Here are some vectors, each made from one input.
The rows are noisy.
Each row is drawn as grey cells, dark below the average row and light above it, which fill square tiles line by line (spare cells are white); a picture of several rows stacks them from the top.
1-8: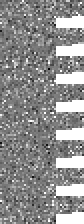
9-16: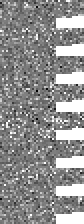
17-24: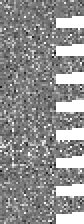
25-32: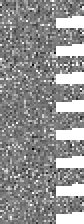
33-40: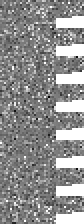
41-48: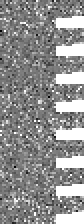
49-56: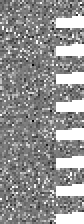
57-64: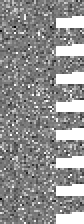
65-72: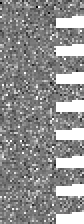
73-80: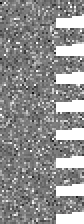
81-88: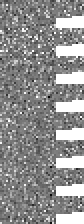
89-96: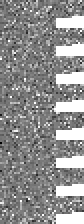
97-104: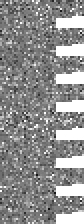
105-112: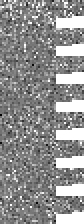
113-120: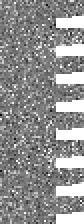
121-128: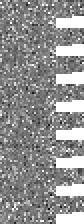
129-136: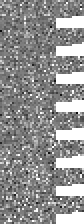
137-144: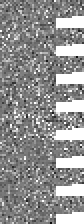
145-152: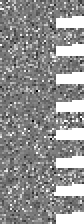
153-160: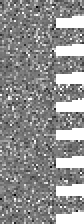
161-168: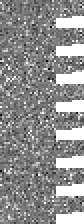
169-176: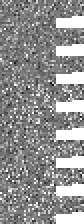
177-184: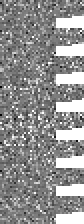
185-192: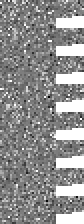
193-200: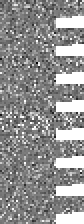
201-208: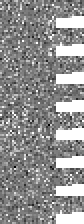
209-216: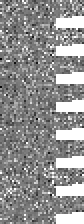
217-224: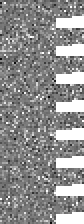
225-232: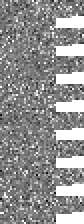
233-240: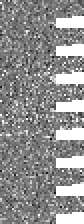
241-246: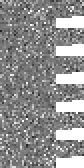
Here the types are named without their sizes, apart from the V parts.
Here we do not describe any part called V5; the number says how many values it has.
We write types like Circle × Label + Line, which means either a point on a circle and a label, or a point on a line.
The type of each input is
Line × (Line + V5).
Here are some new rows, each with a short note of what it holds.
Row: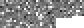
a point on each of two lines
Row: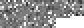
a point on a line and a value of V5
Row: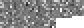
a point on a line and a value of V5
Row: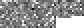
a point on a line and a value of V5
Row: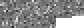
a point on each of two lines
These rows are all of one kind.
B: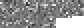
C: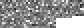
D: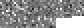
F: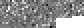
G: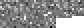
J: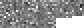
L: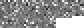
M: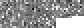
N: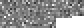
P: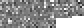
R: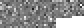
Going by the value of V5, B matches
C, J, N and P.
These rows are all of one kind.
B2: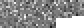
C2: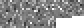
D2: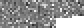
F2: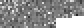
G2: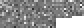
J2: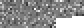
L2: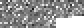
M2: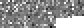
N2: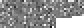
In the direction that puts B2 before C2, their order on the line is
G2, B2, M2, F2, N2, J2, L2, C2, D2.
